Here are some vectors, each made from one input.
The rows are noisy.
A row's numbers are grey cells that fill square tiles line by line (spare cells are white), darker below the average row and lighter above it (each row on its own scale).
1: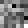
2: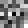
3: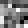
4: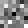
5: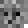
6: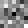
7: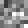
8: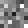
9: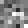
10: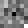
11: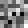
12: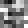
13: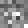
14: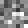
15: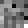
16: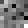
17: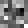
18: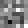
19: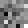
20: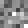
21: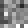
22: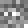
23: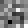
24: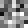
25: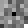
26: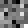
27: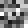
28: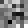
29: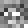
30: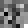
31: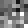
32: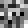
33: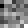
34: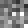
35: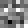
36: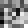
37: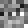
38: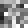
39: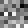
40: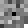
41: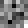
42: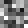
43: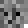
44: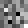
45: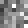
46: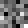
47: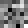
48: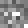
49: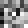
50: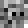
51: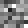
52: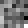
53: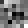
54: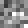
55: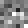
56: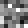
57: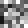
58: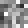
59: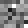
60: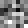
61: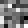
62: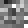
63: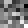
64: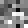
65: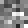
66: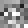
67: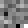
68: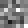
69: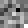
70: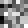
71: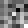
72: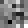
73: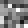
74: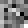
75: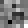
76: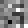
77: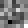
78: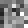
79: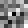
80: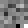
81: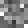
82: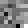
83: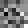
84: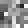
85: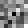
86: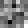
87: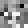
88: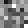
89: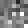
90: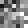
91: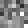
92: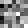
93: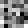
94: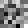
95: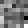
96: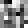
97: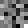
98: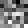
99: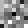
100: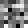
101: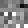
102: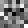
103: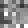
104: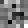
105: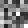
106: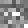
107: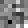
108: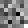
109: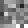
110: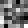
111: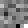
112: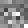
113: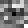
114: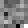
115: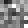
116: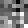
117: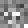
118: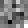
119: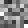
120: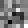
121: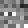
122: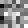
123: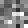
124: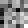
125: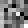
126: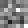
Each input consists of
either a point on a 6-point line, or four true/false values.
